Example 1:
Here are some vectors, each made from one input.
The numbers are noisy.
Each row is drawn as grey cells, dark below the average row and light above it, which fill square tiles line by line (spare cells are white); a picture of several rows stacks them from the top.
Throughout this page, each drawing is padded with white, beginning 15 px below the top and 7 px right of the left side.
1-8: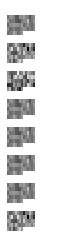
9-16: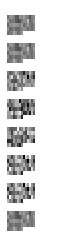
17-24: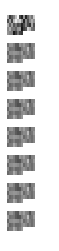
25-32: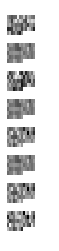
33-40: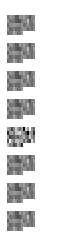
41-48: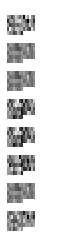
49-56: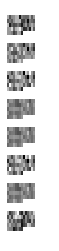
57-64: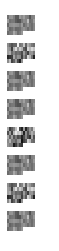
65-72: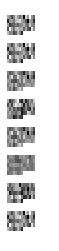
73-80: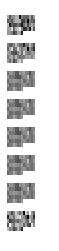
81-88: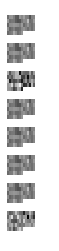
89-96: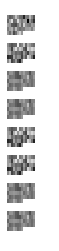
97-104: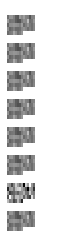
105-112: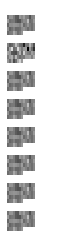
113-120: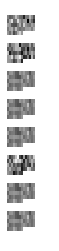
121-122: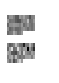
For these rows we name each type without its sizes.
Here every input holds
a point on a circle.
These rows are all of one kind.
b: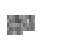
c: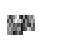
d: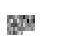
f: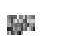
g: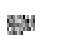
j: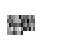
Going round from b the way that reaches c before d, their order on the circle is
b, f, c, j, g, d.
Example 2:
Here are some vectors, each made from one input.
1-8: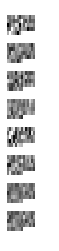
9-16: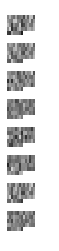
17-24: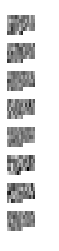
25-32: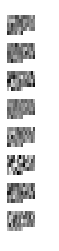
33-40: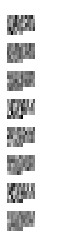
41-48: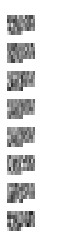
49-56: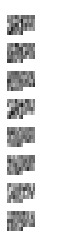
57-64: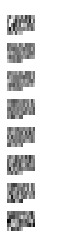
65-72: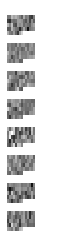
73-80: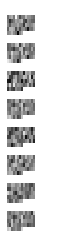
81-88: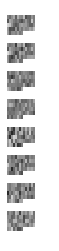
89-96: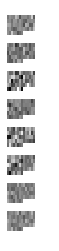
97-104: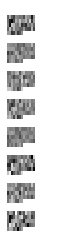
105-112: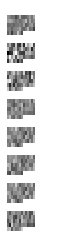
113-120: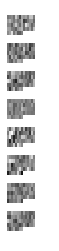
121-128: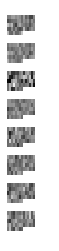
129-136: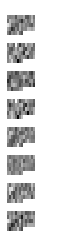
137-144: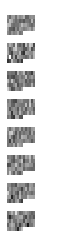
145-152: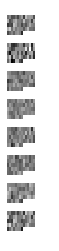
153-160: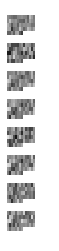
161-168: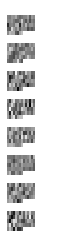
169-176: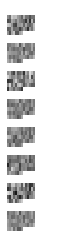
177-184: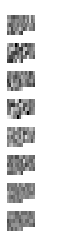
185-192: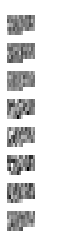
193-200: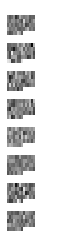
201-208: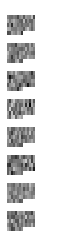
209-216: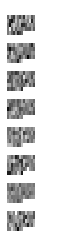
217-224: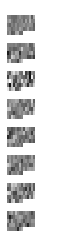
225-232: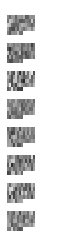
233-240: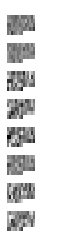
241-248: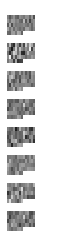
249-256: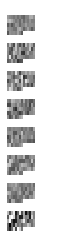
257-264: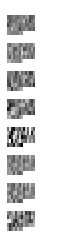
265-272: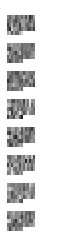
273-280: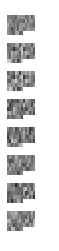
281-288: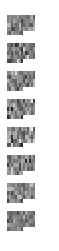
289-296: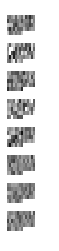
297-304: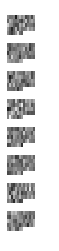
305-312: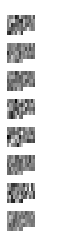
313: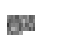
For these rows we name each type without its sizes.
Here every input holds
a point on a line.
